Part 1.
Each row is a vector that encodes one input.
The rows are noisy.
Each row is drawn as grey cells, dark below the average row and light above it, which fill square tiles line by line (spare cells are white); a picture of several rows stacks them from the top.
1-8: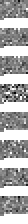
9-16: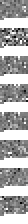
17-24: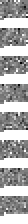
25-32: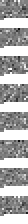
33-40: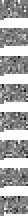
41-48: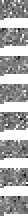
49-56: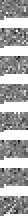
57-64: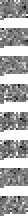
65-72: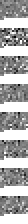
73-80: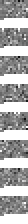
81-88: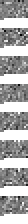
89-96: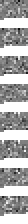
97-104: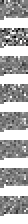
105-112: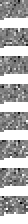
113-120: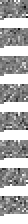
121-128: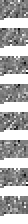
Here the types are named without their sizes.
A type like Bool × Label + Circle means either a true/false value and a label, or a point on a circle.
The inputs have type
List(Line).
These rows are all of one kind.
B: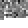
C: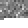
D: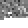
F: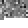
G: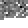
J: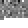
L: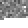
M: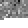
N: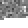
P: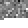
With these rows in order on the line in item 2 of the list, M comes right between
D and N.
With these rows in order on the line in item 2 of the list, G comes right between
C and P.
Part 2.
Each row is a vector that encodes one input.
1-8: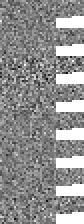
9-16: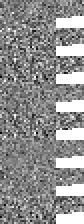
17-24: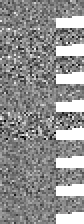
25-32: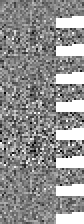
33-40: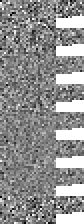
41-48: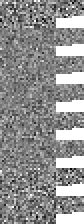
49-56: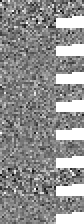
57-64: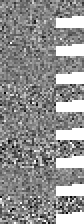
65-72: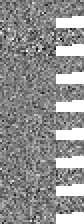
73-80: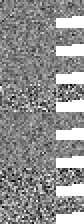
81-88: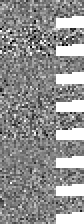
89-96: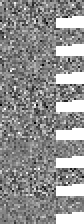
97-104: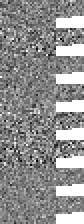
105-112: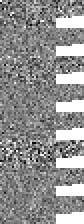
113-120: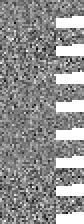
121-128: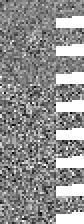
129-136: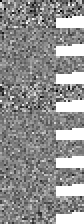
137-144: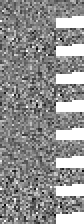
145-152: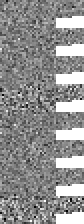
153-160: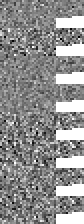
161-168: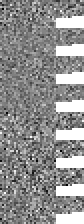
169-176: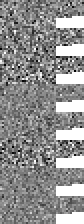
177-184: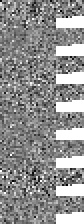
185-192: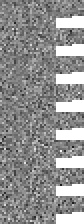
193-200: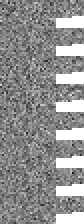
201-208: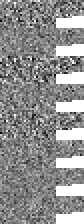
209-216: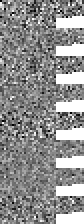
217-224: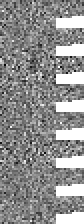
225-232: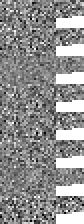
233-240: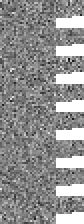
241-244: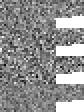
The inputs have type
Circle17 + Line7.
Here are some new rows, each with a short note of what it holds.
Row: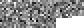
a point on a 7-point line
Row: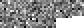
a point on a 7-point line
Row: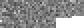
a point on a 17-point circle
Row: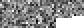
a point on a 7-point line
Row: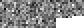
a point on a 7-point line
